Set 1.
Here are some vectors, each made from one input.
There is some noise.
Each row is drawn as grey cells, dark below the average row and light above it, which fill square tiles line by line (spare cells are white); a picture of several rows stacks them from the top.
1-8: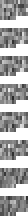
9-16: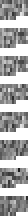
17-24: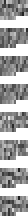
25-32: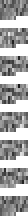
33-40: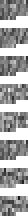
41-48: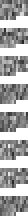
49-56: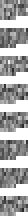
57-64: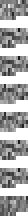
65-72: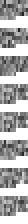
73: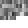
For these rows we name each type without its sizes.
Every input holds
a point on a line.
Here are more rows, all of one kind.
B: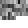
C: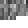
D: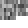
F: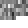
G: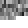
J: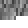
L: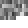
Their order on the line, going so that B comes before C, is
B, G, J, C, L, F, D.
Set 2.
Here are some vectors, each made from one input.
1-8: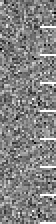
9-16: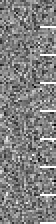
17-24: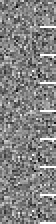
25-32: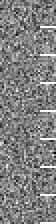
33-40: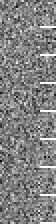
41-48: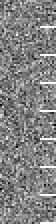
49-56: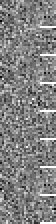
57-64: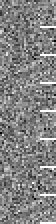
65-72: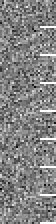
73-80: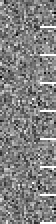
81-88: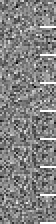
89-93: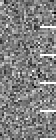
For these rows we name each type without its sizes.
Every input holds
a point on a circle.
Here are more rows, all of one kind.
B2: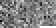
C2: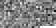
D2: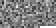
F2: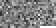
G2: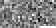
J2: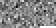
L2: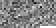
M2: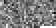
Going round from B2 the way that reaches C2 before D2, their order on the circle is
B2, F2, J2, L2, M2, C2, D2, G2.
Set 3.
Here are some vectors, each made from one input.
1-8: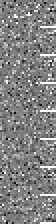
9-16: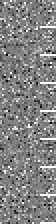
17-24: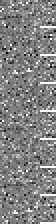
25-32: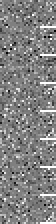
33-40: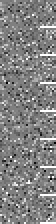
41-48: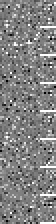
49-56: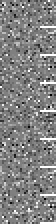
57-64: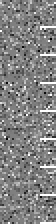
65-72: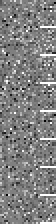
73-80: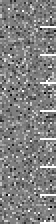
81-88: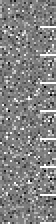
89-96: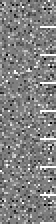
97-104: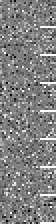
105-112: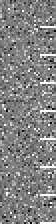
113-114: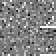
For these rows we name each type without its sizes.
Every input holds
a point on a circle.
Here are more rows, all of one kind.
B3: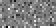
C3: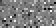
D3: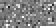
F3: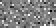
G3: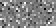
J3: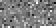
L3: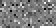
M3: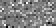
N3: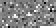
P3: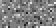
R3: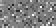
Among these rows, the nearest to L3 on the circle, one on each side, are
C3 and G3.
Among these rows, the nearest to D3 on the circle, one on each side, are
N3 and P3.
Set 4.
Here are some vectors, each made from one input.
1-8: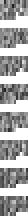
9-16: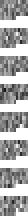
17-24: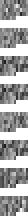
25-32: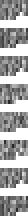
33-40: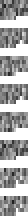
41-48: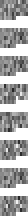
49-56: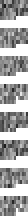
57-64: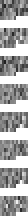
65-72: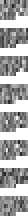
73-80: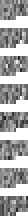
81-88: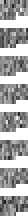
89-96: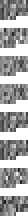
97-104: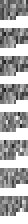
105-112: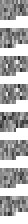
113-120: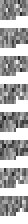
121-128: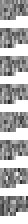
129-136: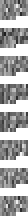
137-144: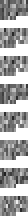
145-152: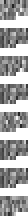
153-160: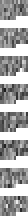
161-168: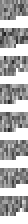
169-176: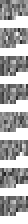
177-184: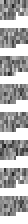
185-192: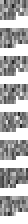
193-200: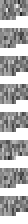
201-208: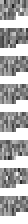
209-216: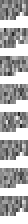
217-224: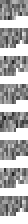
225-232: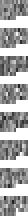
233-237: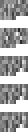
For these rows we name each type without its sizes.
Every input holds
a point on a line.
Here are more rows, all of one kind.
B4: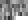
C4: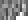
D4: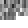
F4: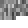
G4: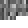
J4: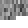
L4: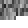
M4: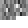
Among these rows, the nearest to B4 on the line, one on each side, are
D4 and J4.
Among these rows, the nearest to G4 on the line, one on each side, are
C4 and L4.
